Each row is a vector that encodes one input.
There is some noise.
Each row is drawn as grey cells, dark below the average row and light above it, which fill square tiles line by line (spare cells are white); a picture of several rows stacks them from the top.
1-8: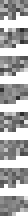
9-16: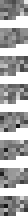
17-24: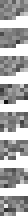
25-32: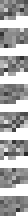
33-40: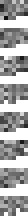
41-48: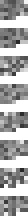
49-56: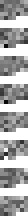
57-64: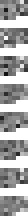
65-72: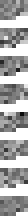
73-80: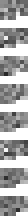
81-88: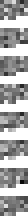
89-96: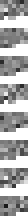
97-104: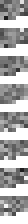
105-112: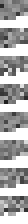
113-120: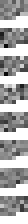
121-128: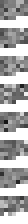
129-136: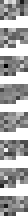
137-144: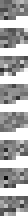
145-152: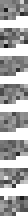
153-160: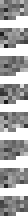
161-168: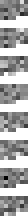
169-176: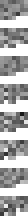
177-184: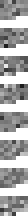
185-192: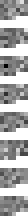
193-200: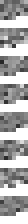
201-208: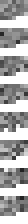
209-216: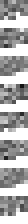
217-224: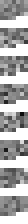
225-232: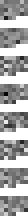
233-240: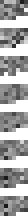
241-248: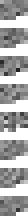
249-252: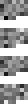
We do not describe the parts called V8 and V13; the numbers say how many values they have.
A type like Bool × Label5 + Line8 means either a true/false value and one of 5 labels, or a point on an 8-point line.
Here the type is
(Circle10 + Unit) × V13 + Tree11 × V8.
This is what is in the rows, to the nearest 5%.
About 40% of them hold a node of an 11-node tree and a value of V8. The rest hold a value of V13, together with either a point on a 10-point circle, or a fixed value.
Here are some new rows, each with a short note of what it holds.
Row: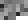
a value of V13
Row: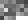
a node of an 11-node tree and a value of V8
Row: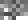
a node of an 11-node tree and a value of V8
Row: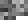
a point on a 10-point circle and a value of V13
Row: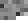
a value of V13
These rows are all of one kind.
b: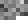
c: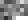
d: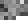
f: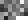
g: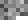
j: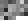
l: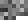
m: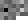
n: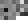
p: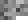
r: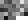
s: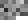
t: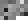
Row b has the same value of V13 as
g and s.
